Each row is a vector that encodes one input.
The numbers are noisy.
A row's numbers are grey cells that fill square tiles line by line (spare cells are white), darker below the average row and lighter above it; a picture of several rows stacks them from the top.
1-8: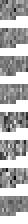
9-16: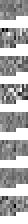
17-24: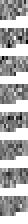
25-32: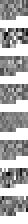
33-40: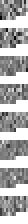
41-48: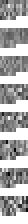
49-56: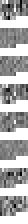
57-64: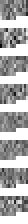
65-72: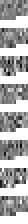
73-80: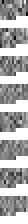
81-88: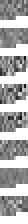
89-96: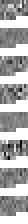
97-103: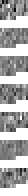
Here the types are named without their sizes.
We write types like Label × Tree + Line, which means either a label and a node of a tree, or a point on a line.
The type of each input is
Bool × Bool × Bool × Line × Line × (Line × Line + Unit).
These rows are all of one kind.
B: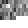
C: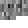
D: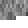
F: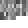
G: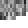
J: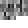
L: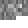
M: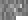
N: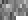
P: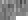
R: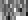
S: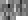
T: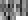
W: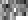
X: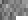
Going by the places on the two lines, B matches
F, G, P and R.
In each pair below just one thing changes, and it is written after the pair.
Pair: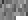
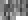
the place on one of the four lines
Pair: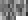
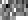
the place on one of the four lines
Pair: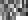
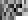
one of the three true/false values
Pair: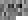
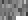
the place on one of the four lines
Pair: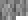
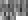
the place on one of the four lines
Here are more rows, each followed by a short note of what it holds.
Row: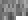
a point on each of two lines and three true/false values
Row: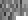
a point on each of two lines and three true/false values
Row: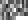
a point on each of two lines and three true/false values
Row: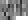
a point on each of two lines and three true/false values
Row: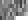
a point on each of two lines and three true/false values
